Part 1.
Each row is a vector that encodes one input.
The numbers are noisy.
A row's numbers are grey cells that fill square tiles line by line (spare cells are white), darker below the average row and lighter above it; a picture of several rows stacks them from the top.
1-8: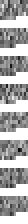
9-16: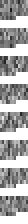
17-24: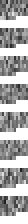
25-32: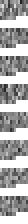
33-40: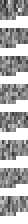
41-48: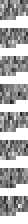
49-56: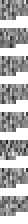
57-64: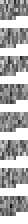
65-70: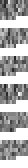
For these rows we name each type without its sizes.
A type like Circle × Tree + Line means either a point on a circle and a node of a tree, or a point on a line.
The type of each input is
Line.
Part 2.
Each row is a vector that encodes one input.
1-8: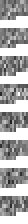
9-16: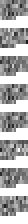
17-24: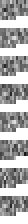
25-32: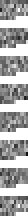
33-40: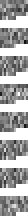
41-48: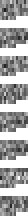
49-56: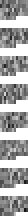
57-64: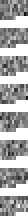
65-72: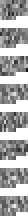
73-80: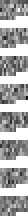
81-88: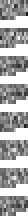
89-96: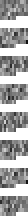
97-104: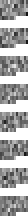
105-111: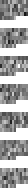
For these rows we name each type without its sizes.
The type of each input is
Line.
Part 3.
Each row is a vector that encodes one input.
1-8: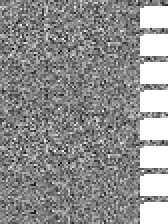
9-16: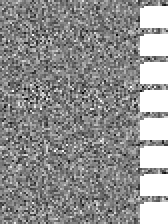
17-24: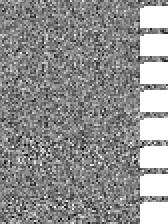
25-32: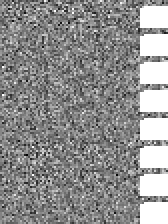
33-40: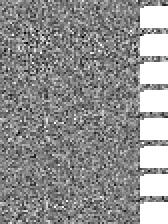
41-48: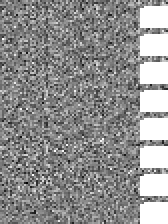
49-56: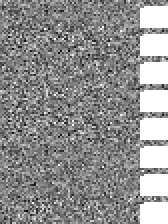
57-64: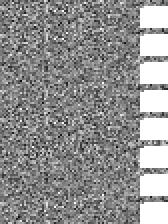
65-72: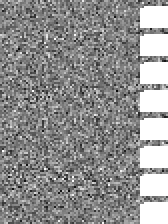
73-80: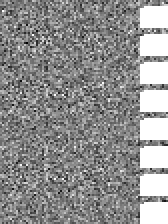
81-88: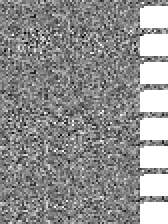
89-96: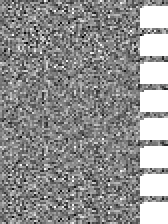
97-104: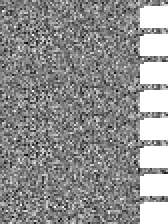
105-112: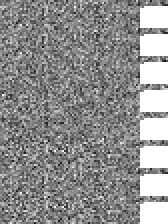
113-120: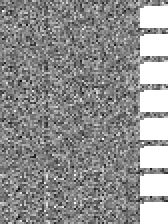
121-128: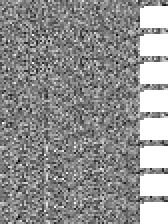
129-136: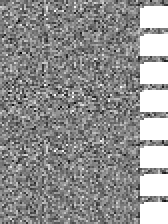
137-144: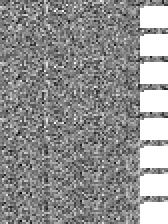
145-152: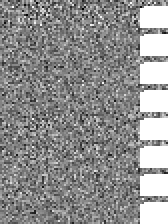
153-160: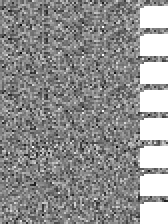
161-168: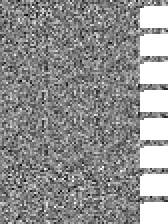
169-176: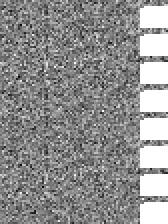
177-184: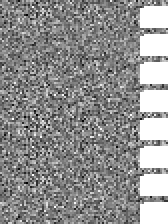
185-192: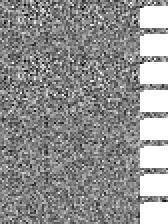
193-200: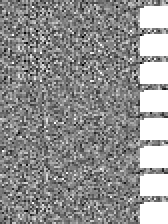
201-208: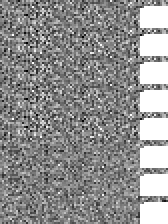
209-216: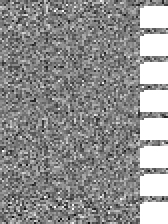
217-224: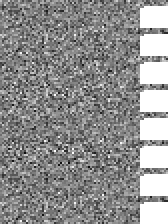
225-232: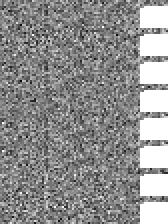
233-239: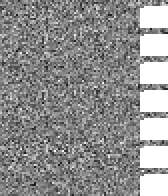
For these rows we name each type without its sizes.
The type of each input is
Line.
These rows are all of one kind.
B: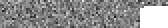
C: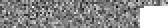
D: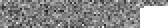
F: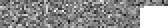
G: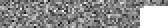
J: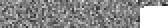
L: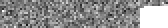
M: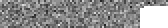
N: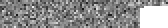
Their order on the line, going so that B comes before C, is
G, F, J, B, M, D, L, N, C.
